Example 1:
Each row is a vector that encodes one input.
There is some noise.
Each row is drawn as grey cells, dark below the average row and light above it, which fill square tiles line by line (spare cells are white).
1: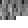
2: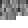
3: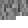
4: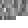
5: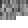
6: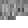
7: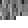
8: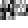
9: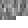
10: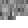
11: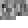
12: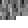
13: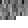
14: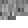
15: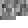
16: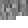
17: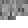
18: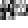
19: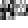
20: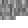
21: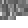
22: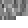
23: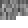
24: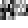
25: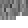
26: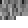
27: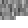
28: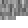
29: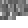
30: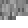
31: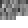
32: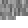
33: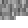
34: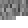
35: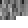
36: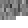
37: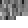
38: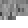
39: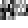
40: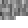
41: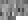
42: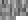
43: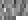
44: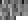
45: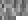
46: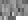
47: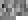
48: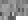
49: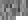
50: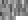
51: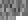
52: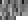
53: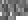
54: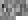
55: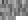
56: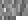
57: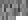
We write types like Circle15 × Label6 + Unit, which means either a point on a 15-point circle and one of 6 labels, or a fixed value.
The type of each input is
Bool × Bool × Bool + Unit.
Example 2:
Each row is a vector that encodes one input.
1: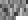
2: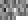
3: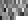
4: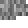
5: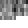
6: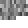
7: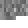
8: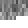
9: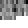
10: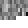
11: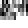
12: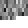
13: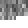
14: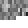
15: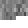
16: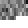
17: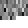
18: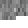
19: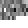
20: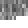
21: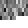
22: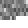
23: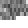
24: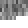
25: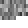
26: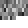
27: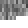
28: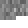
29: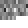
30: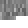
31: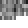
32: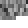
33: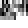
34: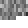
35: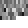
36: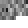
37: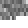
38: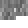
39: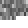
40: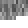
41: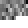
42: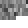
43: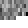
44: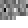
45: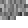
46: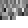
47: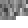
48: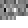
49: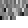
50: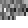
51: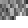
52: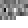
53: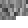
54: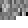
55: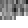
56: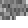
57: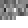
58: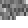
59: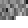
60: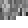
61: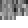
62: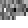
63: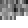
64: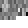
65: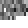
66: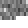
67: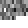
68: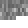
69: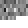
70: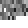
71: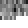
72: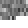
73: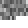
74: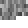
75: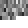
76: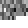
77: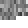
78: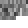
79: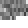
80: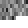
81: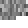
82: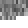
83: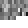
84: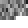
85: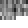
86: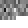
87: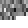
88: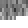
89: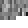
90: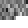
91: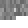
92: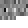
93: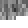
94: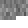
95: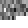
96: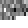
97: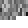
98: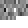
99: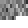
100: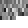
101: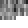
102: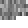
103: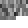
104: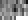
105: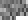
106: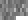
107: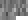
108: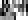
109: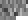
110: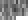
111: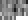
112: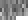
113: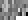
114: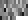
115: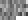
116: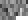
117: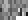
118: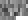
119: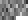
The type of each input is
Tree11 + Unit.
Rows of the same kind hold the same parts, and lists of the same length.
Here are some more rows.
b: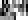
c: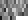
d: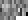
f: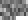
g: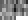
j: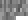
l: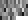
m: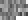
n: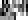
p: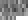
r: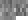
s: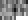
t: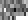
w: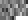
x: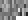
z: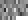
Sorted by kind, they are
b, n
c, d, f, g, j, l, m, p, r, s, t, w, x, z

